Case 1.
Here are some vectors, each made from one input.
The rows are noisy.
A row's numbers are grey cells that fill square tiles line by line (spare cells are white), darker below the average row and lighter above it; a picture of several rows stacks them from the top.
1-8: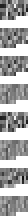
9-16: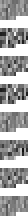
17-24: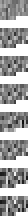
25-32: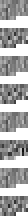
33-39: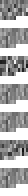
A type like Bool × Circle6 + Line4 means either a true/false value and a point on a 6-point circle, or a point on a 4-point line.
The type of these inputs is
Line4.
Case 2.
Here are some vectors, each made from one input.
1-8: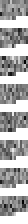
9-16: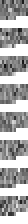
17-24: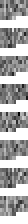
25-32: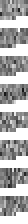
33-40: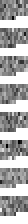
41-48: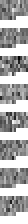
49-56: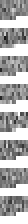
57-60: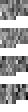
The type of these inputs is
Label11.
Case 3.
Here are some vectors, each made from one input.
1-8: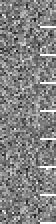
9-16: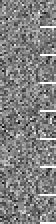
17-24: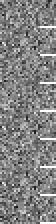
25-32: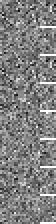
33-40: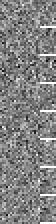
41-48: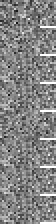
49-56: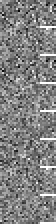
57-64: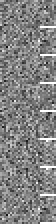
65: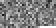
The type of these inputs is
Line10.
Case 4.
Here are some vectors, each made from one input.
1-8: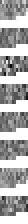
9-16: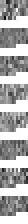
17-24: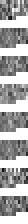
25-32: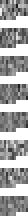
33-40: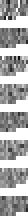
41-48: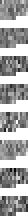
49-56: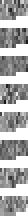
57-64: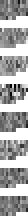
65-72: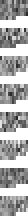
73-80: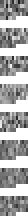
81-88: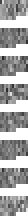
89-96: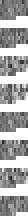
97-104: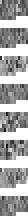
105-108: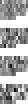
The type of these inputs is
Label4.
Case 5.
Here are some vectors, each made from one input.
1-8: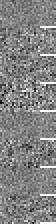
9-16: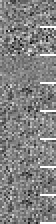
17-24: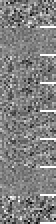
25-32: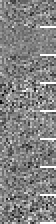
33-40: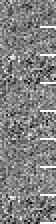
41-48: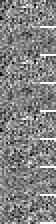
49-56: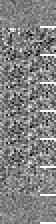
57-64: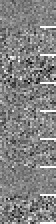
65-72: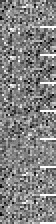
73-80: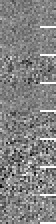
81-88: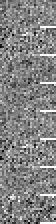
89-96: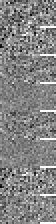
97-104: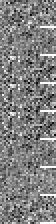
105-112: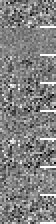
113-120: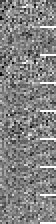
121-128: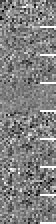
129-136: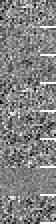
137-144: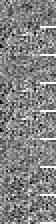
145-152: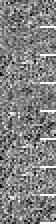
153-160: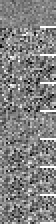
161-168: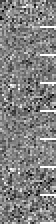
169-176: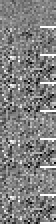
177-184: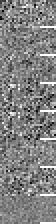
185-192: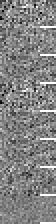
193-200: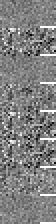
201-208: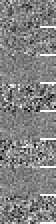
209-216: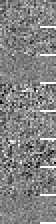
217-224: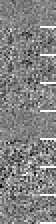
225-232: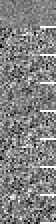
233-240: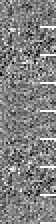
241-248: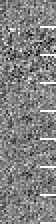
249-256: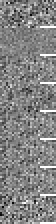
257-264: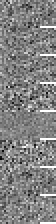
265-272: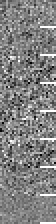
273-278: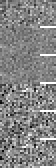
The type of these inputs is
Tree7.
